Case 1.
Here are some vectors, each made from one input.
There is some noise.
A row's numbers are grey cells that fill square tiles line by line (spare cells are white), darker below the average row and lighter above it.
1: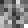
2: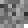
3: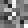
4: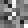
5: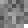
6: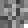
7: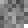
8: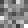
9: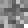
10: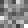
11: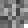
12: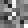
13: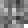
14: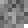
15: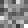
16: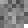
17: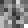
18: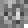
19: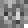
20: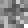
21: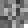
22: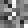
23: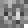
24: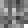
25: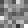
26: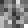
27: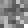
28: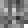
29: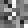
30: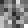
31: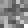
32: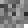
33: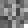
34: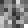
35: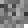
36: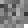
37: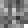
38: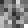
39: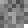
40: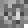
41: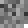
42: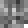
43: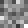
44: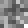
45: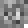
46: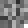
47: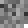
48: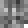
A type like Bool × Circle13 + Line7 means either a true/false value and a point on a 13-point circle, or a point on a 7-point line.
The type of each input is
Line9.
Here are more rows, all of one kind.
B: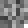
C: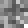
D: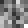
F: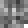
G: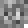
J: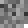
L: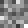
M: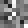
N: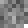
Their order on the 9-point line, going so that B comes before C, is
M, B, F, N, J, G, C, L, D.
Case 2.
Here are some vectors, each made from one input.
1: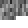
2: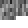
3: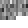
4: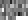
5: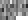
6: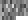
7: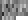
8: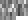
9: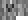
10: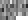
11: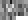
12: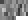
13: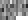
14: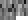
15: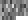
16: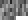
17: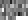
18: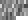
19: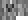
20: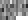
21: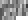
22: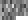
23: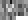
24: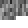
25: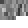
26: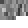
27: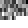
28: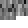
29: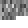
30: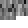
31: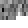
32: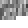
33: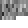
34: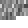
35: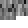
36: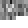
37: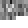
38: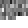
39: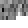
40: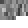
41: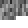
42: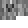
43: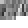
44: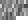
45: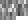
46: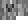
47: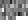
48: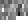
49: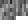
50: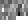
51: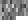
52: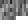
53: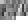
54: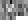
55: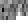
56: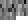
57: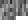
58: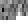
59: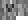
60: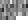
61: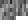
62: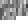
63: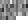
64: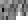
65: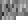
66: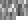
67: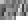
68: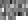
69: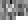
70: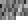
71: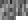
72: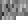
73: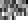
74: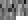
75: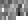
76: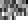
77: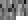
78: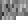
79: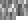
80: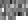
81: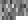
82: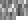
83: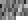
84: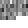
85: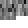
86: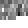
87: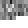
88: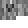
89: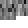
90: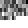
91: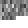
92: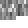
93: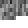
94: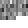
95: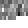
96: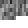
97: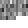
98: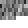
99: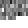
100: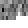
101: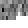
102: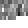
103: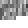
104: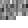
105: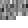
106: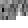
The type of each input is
Bool × Bool × Bool × Bool + Unit.
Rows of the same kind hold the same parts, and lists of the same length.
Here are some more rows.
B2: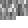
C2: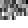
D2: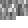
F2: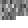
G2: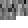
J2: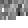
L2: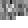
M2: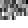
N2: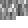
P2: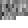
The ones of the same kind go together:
B2, D2, F2, G2, J2, L2, N2, P2
C2, M2

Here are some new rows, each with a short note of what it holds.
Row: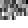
a fixed value
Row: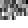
a fixed value
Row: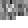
four true/false values
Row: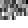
a fixed value
